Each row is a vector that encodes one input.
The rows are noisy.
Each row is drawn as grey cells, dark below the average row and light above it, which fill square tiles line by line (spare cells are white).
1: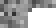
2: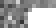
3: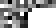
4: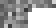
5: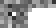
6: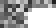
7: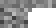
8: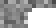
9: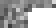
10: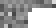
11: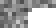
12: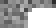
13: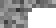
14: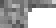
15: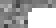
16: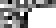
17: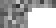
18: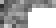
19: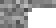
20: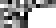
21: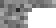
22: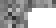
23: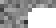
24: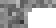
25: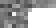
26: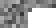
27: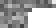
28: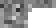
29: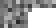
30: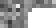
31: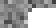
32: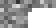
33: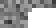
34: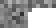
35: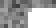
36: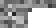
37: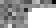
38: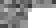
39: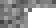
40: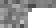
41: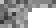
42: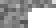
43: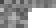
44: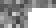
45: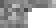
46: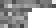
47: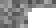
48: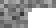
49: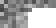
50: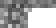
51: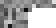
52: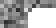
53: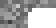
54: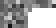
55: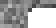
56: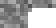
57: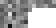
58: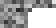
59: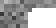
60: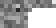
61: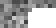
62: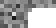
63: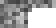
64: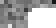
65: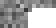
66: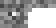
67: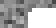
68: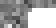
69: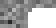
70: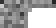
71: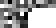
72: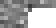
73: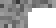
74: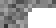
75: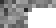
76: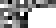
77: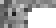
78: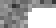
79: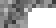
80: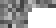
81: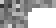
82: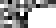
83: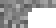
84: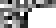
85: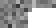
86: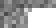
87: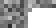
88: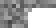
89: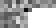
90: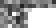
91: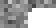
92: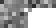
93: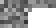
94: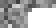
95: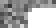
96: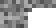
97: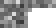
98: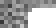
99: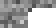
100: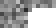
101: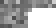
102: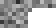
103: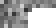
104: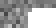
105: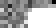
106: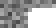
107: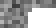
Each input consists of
either a point on each of three 6-point circles and one of 5 labels, or a fixed value.
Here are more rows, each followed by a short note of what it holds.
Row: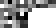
a fixed value
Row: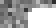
a point on each of three 6-point circles and one of 5 labels
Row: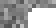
a point on each of three 6-point circles and one of 5 labels
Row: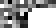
a fixed value
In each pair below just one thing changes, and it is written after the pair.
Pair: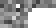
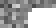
the place on one of the three 6-point circles
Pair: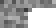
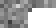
the place on one of the three 6-point circles
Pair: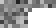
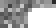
the label
